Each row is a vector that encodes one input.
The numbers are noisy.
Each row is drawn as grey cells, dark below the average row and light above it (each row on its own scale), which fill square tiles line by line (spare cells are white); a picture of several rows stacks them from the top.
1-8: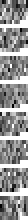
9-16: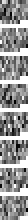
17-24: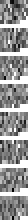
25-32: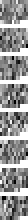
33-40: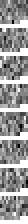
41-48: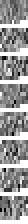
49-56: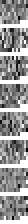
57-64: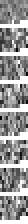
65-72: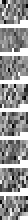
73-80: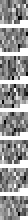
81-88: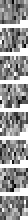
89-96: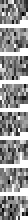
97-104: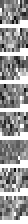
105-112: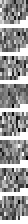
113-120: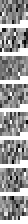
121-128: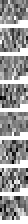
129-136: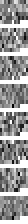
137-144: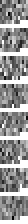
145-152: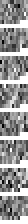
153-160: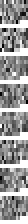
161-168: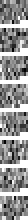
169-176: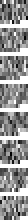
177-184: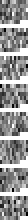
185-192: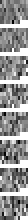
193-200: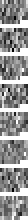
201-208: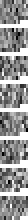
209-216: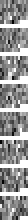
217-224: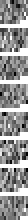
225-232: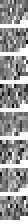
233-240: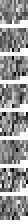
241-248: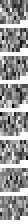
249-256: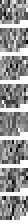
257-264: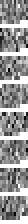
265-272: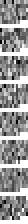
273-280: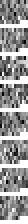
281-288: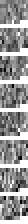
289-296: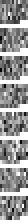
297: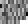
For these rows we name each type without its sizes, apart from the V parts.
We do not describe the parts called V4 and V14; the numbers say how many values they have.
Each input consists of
a true/false value and a value of V4, together with either a point on a line, or a value of V14.
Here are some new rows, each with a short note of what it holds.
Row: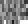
a true/false value, a value of V4 and a value of V14
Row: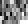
a point on a line, a true/false value and a value of V4
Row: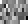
a true/false value, a value of V4 and a value of V14
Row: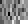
a point on a line, a true/false value and a value of V4
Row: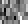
a point on a line, a true/false value and a value of V4
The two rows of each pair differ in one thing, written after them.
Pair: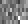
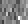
the place on the line
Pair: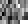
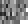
the true/false value
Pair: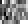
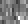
the value of V4
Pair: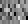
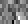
the true/false value
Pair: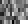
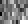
the place on the line
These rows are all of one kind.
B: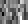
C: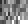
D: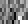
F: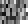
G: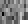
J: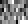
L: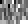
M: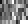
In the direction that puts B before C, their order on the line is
L, D, B, C, J, G, F, M.
